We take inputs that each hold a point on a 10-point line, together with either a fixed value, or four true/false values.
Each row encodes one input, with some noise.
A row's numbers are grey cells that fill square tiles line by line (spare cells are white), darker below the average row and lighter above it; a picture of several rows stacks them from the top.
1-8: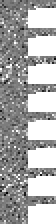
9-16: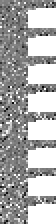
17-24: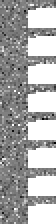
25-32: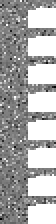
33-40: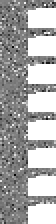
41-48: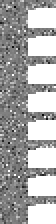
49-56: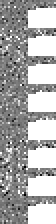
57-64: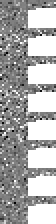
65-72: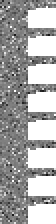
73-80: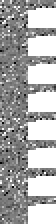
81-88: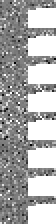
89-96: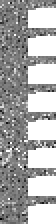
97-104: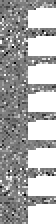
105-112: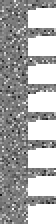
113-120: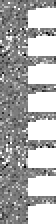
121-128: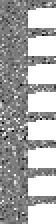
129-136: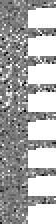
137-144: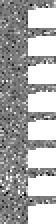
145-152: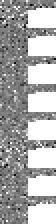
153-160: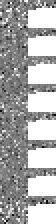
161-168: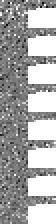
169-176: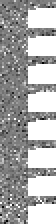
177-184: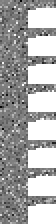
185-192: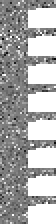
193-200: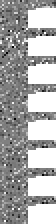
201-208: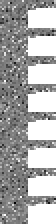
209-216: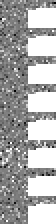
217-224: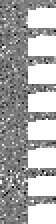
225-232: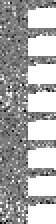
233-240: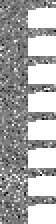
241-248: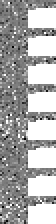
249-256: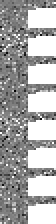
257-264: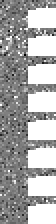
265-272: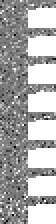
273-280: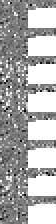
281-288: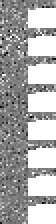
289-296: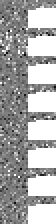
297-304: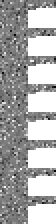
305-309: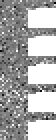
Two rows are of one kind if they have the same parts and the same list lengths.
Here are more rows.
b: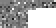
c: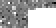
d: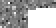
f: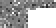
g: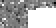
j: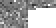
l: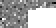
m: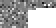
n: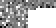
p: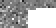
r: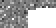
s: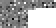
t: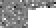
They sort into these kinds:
b, c, d, f, g, j, l, m, p, r, s, t
n

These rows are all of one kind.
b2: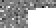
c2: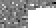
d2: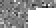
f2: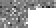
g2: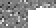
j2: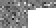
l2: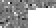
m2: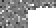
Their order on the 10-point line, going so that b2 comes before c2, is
j2, d2, f2, b2, m2, g2, c2, l2.
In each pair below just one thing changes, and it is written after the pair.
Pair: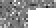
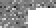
the place on the 10-point line
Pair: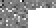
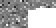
one of the four true/false values
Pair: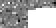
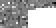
one of the four true/false values
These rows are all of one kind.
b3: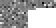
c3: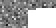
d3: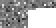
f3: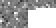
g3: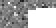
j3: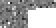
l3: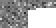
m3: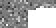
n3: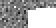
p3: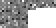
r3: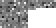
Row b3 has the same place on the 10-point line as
c3, d3, l3 and r3.
